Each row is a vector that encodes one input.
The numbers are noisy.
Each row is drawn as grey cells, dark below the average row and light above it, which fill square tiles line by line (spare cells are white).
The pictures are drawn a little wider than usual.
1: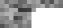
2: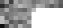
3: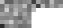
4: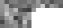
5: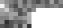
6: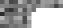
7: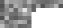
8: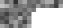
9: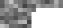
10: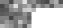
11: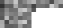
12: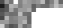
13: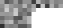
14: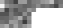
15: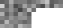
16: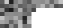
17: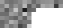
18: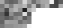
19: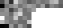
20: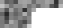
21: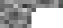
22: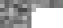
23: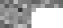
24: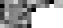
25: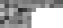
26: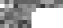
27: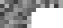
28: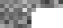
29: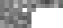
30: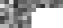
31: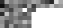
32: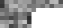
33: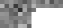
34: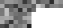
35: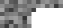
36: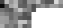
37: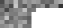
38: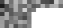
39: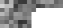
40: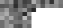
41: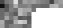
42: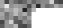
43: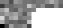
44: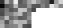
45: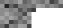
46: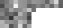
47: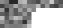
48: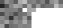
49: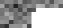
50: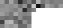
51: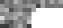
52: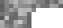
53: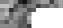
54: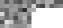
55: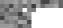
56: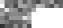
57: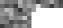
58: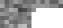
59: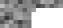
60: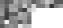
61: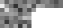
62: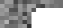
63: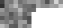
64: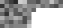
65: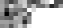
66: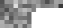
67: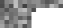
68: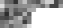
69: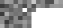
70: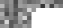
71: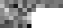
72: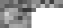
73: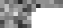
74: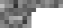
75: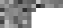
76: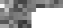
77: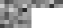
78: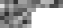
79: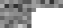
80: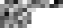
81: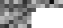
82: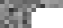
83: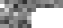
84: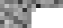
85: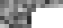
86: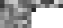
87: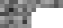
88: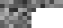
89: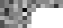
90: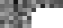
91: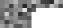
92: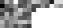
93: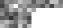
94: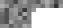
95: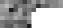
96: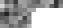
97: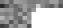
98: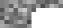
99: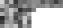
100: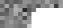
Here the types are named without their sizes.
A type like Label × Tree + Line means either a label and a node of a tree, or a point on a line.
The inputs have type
(Circle + Unit) × Line + Tree.
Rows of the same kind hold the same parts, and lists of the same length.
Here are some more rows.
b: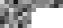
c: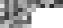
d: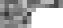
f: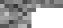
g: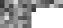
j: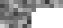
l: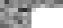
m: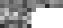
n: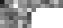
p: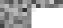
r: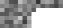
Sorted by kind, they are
b, d, r
c, f, l, m, p
g, j, n

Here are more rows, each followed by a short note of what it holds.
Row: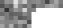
a node of a tree
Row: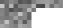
a point on a circle and a point on a line
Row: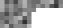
a point on a line
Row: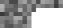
a point on a line
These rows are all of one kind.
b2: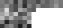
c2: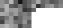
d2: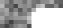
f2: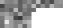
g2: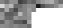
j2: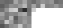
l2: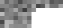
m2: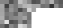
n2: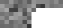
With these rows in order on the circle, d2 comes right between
b2 and j2.
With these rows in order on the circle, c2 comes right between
l2 and n2.
